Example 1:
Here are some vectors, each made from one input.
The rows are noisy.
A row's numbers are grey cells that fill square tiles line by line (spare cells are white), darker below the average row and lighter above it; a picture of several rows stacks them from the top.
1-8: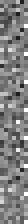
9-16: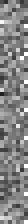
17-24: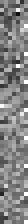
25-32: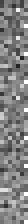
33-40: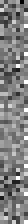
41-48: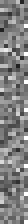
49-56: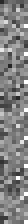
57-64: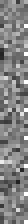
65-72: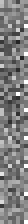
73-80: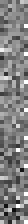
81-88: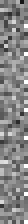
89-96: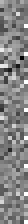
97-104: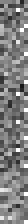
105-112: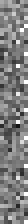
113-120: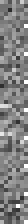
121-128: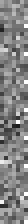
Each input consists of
either a point on a 15-point circle, or a point on a 16-point circle.
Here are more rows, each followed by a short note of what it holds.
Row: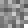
a point on a 16-point circle
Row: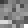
a point on a 15-point circle
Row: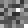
a point on a 15-point circle
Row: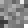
a point on a 16-point circle
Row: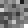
a point on a 15-point circle
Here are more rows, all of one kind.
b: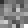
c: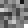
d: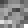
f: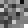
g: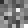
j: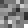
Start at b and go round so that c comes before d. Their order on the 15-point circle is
b, g, f, c, j, d.
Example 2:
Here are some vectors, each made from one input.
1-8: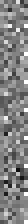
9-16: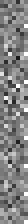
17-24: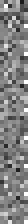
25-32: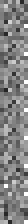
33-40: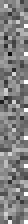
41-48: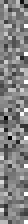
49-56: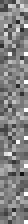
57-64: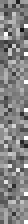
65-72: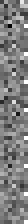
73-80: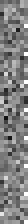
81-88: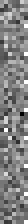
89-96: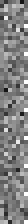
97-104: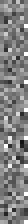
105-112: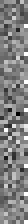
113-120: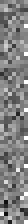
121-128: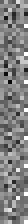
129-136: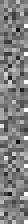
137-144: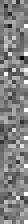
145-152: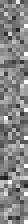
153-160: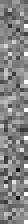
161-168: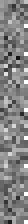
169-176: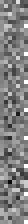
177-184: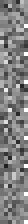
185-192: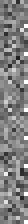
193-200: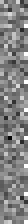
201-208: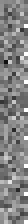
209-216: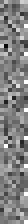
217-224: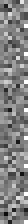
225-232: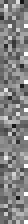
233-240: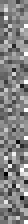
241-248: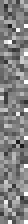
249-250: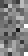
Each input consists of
three true/false values, together with either a point on a 15-point circle, or a fixed value.
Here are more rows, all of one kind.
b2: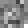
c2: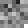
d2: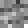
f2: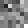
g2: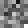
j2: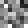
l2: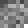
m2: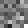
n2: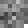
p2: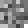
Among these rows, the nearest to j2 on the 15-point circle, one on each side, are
b2 and p2.
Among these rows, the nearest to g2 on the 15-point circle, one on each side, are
c2 and f2.
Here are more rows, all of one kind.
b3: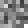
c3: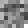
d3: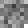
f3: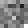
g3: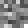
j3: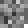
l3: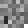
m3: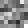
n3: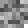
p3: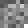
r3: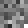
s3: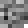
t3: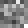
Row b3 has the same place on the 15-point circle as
c3 and n3.
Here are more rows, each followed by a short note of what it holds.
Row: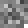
three true/false values
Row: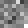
three true/false values
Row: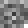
a point on a 15-point circle and three true/false values
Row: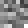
a point on a 15-point circle and three true/false values
